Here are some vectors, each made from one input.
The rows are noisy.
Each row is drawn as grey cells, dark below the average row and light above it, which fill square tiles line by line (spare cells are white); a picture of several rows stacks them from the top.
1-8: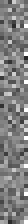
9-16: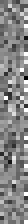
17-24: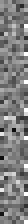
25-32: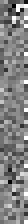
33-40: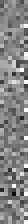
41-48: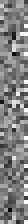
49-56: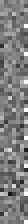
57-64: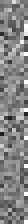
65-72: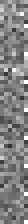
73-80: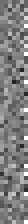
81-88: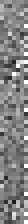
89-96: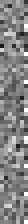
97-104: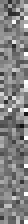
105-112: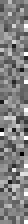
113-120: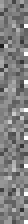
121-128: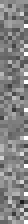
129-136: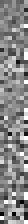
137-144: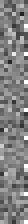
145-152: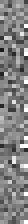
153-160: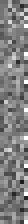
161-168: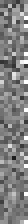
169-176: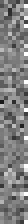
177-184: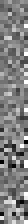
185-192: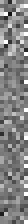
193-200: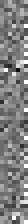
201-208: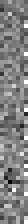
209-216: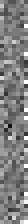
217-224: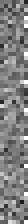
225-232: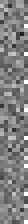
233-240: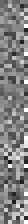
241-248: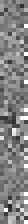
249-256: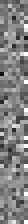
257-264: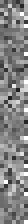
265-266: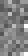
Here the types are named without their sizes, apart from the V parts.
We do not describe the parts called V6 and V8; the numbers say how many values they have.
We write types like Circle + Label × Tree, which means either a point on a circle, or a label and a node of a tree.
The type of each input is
((Bool × Bool × Bool × Bool + Tree) × Line + V6) × V8.
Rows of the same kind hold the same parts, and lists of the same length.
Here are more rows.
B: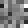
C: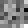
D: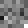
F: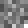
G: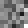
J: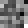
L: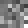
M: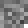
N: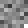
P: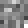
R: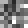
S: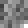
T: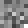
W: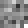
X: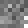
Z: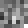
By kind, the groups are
B, R, Z
C, J, L, M, T, X
D, F, G, N, P, S, W

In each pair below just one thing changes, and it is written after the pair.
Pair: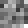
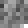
one of the four true/false values
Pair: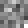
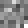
the place on the line
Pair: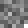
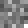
one of the four true/false values
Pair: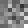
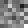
one of the four true/false values
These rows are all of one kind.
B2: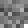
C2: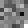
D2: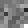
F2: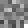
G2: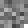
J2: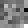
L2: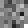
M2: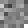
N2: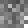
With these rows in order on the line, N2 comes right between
L2 and M2.
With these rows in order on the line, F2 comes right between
D2 and M2.
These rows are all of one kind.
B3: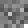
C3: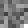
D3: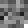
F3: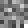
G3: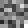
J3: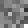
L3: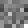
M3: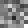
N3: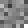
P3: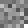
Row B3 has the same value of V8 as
J3 and L3.
